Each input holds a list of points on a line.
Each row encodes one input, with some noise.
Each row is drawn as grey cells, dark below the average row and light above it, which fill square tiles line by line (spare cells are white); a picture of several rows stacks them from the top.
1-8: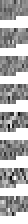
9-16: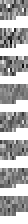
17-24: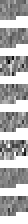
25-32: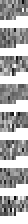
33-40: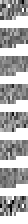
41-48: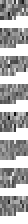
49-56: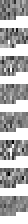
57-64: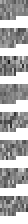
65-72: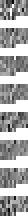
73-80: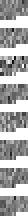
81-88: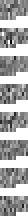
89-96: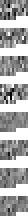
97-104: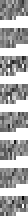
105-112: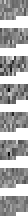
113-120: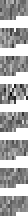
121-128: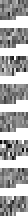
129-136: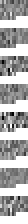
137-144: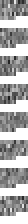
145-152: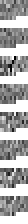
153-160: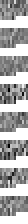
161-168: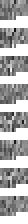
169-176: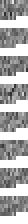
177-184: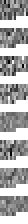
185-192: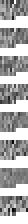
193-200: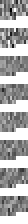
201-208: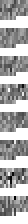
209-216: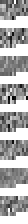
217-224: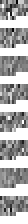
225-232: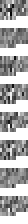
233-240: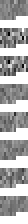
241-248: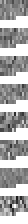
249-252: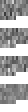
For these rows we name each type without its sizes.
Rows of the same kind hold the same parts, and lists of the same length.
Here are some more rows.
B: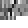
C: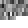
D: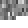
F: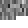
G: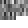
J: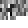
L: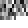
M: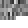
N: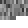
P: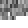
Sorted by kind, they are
B, C, D, F, P
G, J, M, N
L

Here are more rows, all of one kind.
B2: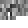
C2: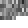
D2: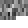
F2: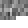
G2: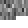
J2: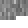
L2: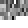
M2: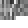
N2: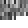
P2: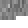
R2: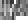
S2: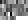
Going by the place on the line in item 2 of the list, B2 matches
C2 and N2.
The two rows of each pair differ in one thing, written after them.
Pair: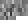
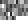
the place on the line in item 2 of the list
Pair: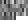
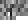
the place on the line in item 1 of the list
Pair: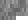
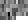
the place on the line in item 2 of the list
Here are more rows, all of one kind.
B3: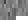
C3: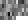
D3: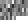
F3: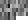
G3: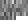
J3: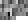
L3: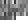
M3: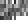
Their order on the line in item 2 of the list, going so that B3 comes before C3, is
D3, M3, F3, J3, L3, G3, B3, C3.
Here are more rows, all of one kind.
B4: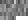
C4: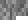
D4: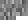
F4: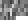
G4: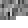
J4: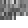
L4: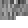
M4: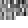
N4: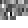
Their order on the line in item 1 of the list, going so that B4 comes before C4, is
D4, M4, N4, F4, G4, J4, L4, B4, C4.
